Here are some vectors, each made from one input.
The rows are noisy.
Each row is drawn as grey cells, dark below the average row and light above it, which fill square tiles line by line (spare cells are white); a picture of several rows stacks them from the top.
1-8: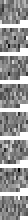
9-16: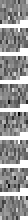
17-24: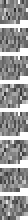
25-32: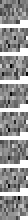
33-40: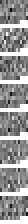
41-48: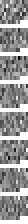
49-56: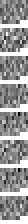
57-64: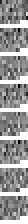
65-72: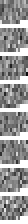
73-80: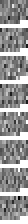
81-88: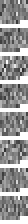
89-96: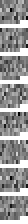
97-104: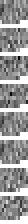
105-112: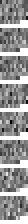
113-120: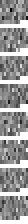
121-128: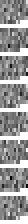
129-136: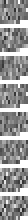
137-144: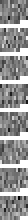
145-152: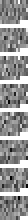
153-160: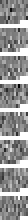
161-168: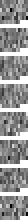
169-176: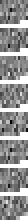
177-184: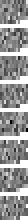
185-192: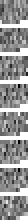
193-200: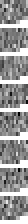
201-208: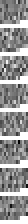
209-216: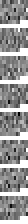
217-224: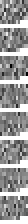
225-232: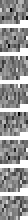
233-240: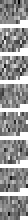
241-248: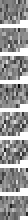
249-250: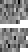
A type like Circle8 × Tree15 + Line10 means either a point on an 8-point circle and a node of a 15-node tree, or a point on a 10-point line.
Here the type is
Line19.
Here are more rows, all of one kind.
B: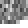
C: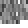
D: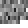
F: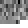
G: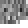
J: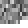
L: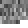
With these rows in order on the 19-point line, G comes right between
B and F.
